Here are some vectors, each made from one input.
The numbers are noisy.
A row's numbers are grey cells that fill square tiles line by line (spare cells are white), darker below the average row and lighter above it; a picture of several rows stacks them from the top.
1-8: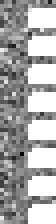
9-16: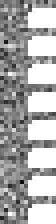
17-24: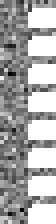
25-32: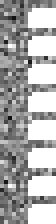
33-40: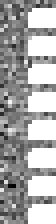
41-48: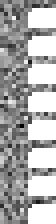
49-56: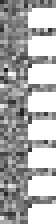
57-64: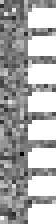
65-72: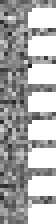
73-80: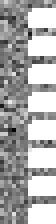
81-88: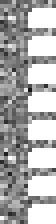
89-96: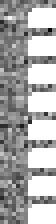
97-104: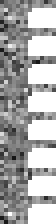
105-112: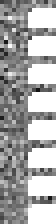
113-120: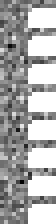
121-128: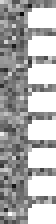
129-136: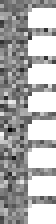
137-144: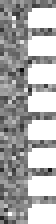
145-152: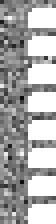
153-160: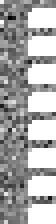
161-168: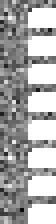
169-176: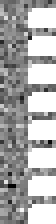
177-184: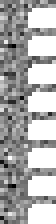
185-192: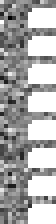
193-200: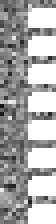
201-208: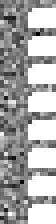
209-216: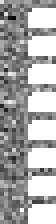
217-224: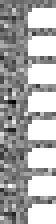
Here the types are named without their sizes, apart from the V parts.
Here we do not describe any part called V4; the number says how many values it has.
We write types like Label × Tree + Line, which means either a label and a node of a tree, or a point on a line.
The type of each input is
(Bool × Bool × Bool + Unit) × (Line + V4).
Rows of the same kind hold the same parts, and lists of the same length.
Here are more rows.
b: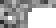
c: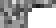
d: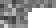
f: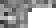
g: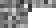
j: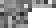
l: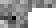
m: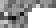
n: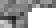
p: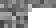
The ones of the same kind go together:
b, f
c, p
d, l, m, n
g, j

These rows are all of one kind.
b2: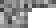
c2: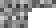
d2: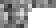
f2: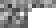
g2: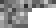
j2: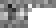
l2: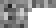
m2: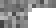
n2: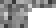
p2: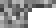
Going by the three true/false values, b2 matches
g2 and p2.
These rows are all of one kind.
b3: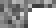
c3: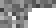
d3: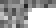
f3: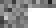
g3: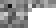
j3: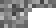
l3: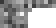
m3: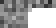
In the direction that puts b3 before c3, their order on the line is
b3, c3, j3, g3, d3, l3, m3, f3.
